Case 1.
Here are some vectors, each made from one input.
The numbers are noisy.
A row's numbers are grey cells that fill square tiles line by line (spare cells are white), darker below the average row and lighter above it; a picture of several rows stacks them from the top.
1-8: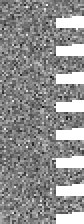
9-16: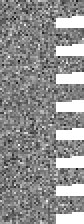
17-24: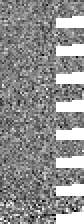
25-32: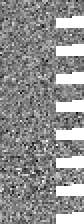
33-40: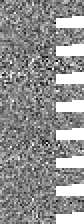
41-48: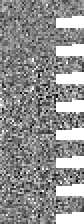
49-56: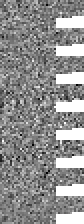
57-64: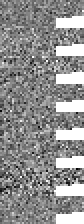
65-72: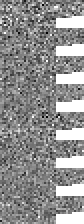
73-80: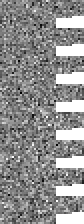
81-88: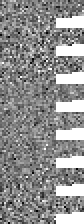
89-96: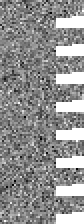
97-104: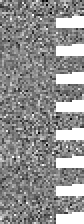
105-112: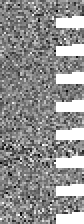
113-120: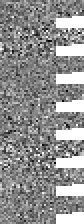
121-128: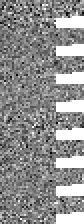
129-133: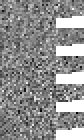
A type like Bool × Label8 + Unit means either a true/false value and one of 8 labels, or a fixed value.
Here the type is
(Circle10 + Line6) × Line9.
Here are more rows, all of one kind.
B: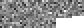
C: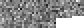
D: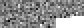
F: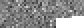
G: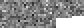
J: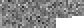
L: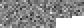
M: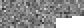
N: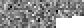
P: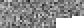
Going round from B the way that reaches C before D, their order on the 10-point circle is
B, N, P, M, G, F, C, J, L, D.
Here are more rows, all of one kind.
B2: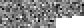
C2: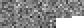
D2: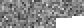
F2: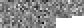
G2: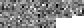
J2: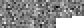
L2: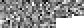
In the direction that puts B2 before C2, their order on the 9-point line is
B2, J2, G2, L2, F2, D2, C2.
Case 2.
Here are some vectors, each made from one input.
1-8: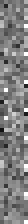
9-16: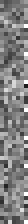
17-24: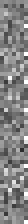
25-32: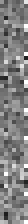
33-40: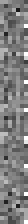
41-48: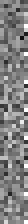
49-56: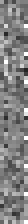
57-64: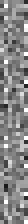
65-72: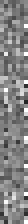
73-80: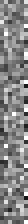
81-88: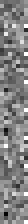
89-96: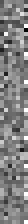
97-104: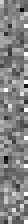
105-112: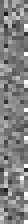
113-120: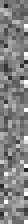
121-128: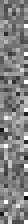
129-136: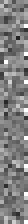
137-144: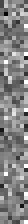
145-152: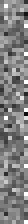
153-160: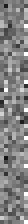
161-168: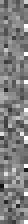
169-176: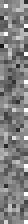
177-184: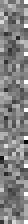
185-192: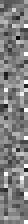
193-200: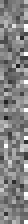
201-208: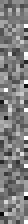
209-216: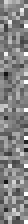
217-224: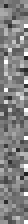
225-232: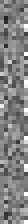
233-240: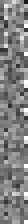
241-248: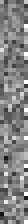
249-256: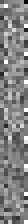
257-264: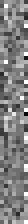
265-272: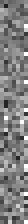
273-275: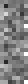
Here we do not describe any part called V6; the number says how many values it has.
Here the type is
Bool × V6 + Label12.
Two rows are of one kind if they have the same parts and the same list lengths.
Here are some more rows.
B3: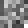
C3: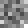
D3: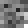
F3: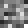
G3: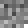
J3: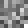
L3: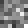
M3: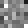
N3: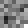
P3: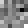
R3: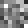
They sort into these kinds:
B3, F3, J3, L3, M3, R3
C3, D3, G3, N3, P3

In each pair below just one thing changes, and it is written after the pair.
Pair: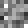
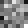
the value of V6
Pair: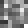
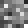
the true/false value
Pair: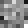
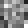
the true/false value
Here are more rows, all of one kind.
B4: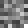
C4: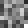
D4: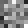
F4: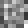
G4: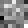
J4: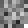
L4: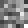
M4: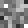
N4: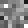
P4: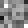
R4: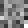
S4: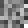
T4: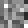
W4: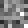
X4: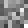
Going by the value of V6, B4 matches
C4, R4, S4 and W4.
